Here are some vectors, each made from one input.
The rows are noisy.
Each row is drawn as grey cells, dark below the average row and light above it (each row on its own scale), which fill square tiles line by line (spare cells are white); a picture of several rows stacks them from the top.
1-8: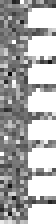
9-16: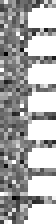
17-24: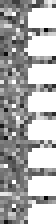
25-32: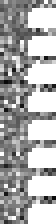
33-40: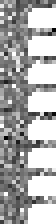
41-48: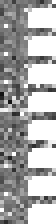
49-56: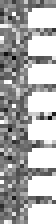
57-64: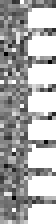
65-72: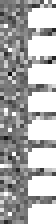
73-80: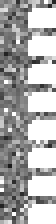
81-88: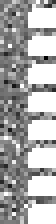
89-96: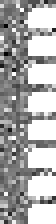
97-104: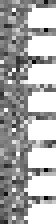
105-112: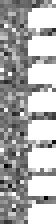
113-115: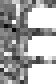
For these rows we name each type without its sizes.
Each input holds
a list of points on a line.
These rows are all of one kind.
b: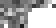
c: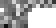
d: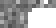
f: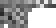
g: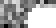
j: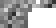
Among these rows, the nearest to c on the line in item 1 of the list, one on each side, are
g and j.
